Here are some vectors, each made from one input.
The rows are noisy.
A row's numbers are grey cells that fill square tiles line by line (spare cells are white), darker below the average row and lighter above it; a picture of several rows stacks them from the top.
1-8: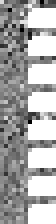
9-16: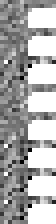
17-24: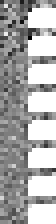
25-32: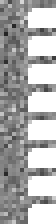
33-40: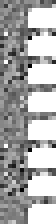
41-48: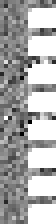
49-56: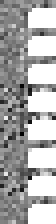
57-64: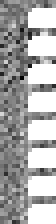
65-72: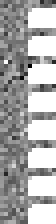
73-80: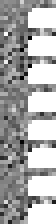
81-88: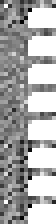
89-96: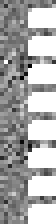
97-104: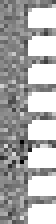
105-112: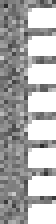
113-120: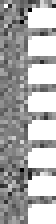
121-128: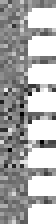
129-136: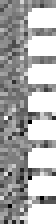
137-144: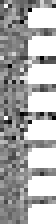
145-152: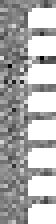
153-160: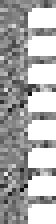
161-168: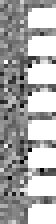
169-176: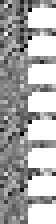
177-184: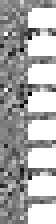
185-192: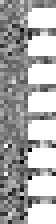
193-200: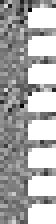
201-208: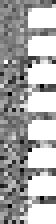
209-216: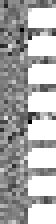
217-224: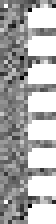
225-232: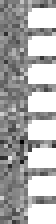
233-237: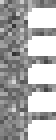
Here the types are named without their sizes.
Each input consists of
a true/false value, together with a list of points on a line.
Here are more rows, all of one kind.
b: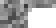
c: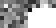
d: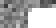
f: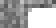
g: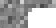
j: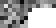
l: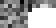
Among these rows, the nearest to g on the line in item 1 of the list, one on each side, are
c and f.
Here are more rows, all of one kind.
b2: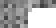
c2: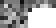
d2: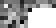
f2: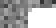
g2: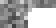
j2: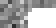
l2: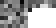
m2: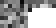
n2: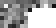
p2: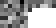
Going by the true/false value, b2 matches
f2, g2 and j2.
